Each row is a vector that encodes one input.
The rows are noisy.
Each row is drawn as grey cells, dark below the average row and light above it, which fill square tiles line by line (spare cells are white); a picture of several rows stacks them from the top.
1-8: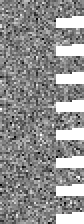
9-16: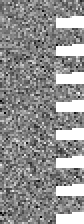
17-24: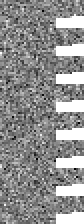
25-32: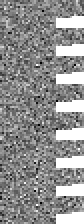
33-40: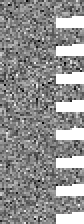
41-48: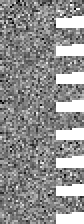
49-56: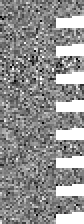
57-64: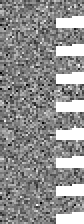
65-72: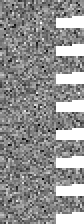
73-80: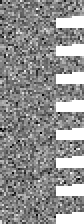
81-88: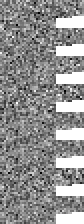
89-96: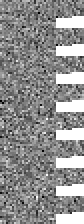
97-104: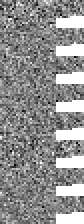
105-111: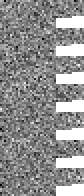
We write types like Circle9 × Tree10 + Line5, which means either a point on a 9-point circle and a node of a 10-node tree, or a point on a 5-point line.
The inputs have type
Circle10 + Tree8 + Tree11.
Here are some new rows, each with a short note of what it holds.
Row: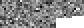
a node of an 8-node tree
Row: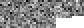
a point on a 10-point circle
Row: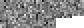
a node of an 11-node tree
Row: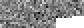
a node of an 11-node tree
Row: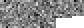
a node of an 11-node tree
